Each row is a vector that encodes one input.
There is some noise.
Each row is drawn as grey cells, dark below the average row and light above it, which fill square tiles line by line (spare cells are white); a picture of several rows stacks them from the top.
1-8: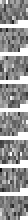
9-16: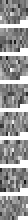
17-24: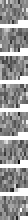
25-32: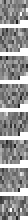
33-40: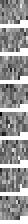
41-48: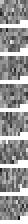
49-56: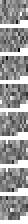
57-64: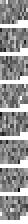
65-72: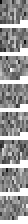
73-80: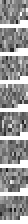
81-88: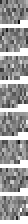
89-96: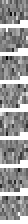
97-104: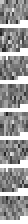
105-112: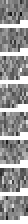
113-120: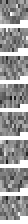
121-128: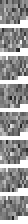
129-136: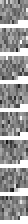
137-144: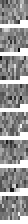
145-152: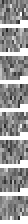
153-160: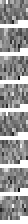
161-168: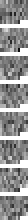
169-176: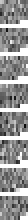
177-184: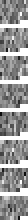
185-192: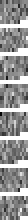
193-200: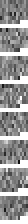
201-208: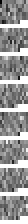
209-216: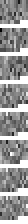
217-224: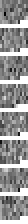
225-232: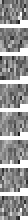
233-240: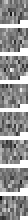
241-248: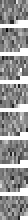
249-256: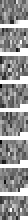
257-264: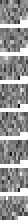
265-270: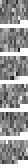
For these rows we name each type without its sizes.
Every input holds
a label, together with either a point on a circle, or a node of a tree.
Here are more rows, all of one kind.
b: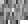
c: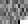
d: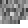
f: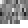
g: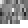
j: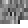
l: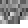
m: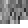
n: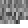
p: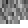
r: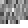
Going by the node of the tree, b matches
f, g and r.
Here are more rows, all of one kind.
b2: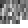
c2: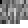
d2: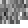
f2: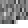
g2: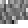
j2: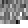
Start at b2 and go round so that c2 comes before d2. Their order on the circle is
b2, c2, f2, g2, d2, j2.
